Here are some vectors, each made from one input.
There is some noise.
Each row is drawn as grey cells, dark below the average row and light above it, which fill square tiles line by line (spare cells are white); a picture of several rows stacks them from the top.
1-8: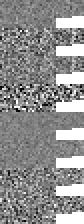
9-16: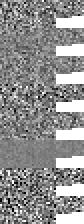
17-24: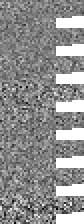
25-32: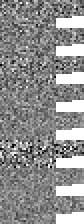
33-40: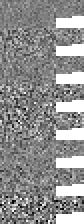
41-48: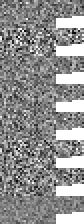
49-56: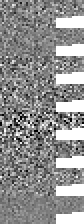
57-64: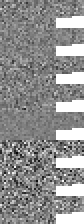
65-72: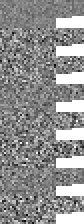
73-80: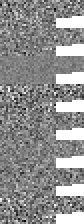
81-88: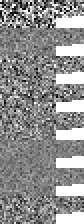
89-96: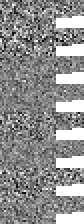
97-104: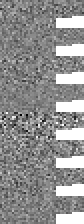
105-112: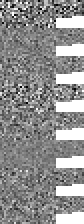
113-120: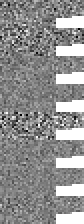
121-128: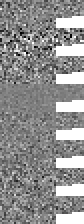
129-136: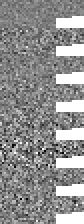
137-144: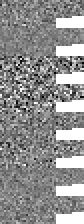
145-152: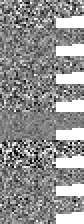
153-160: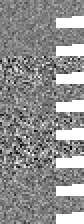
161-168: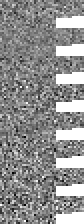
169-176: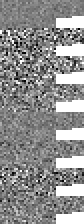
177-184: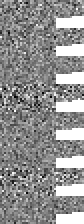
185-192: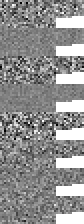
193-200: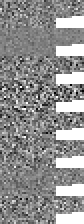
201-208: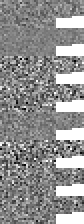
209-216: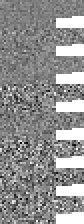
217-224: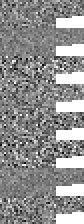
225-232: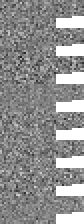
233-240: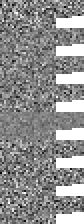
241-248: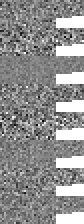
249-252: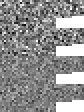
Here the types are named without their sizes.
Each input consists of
a node of a tree, together with either four true/false values, or a list of points on a line.
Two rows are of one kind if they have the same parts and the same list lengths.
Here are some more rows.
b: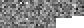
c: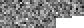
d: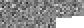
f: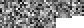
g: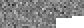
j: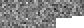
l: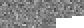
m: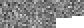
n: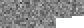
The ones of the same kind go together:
b, l, m
c
d, f
g
j, n

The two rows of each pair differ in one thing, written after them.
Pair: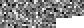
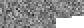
the node of the tree
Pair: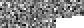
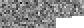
the place on the line in item 1 of the list
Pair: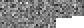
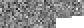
the node of the tree
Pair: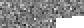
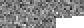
the node of the tree
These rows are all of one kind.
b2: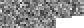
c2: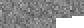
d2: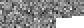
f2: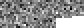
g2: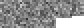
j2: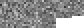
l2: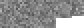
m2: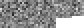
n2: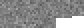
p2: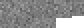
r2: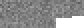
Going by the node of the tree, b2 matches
g2, j2, n2 and r2.
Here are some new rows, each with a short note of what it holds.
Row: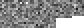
a node of a tree, together with a list of three items
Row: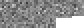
a node of a tree, together with the empty list
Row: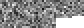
a node of a tree, together with the empty list
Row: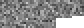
a node of a tree and four true/false values
